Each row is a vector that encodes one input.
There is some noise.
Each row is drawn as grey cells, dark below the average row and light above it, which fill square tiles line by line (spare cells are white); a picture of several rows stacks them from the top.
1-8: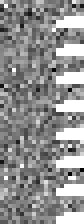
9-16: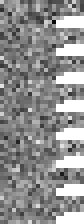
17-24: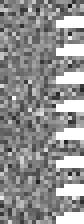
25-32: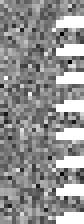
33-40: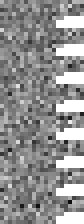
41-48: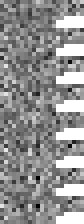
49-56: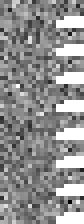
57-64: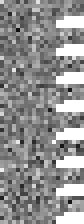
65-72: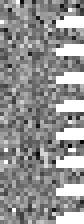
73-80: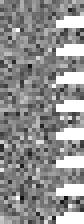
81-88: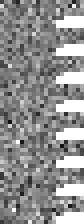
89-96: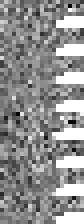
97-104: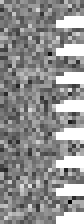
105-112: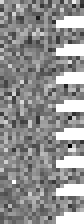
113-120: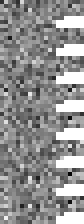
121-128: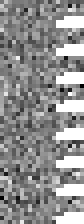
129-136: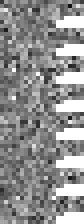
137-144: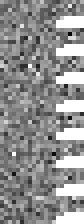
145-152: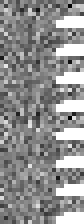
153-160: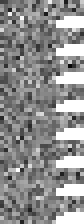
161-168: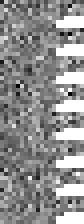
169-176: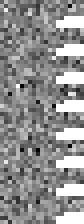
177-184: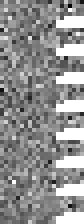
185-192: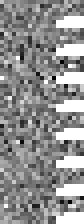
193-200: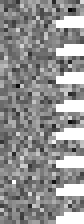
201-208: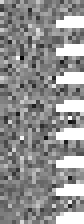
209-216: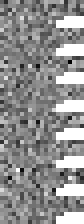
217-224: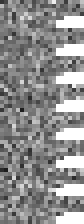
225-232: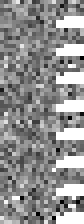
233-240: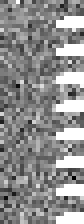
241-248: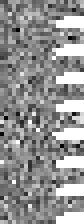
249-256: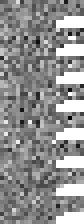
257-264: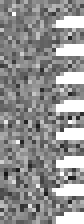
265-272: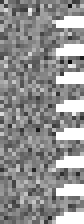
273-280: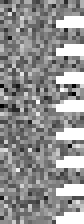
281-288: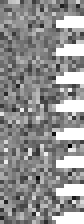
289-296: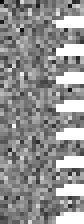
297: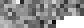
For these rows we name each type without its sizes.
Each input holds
either a point on a circle, or a fixed value, or a node of a tree, or three true/false values.
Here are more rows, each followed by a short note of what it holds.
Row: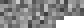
a point on a circle
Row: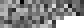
a fixed value
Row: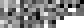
three true/false values
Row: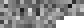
three true/false values
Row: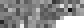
a node of a tree
